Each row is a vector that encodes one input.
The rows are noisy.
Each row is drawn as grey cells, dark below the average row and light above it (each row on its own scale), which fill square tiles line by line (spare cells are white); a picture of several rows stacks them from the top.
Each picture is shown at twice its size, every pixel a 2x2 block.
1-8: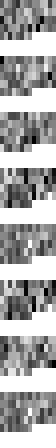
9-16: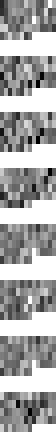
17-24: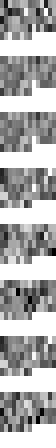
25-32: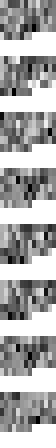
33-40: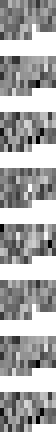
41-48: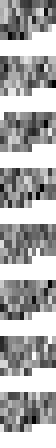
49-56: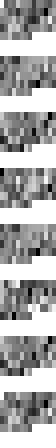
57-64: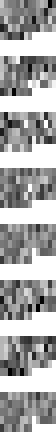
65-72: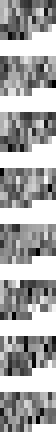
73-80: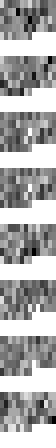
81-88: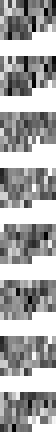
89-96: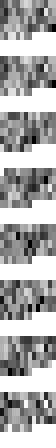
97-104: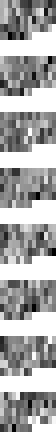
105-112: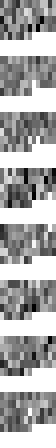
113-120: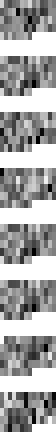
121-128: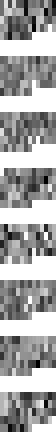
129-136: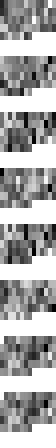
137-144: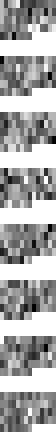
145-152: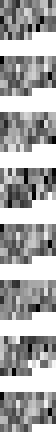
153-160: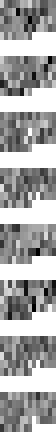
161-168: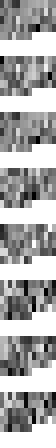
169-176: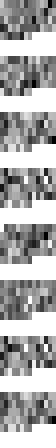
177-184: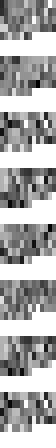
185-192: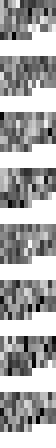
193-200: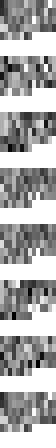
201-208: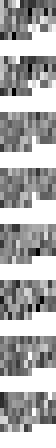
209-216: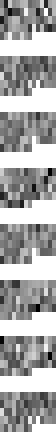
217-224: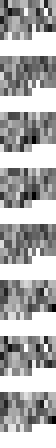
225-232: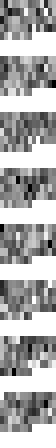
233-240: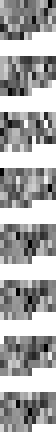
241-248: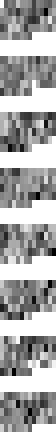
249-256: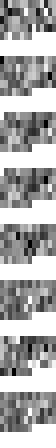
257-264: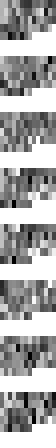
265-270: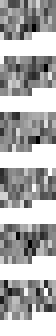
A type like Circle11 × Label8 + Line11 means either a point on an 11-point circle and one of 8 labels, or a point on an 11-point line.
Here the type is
Bool × Bool × Bool × Bool.
